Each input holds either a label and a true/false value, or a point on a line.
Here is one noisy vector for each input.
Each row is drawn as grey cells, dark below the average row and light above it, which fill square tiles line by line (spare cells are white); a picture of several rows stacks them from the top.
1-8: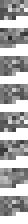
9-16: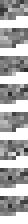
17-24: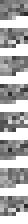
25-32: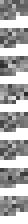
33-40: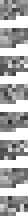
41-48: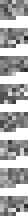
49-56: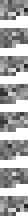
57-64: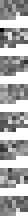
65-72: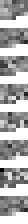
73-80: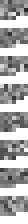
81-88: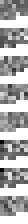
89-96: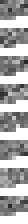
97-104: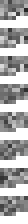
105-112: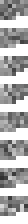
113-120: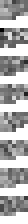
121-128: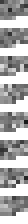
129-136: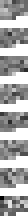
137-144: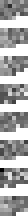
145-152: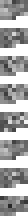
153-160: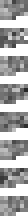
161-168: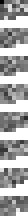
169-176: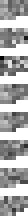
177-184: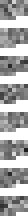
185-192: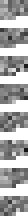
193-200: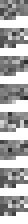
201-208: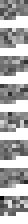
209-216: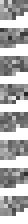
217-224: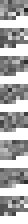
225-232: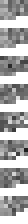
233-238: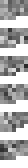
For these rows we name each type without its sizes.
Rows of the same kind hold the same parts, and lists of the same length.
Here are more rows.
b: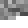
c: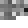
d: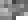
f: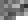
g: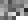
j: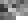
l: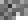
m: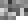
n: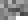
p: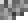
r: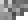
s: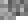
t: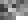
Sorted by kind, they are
b, f, l, n
c, d, g, j, m, p, r, s, t

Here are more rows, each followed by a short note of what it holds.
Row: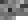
a label and a true/false value
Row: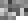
a point on a line
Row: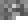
a label and a true/false value
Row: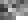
a point on a line
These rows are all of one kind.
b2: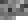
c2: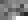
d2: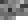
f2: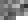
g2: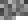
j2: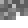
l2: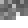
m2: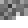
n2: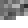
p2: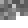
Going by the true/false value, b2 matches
c2, d2 and g2.
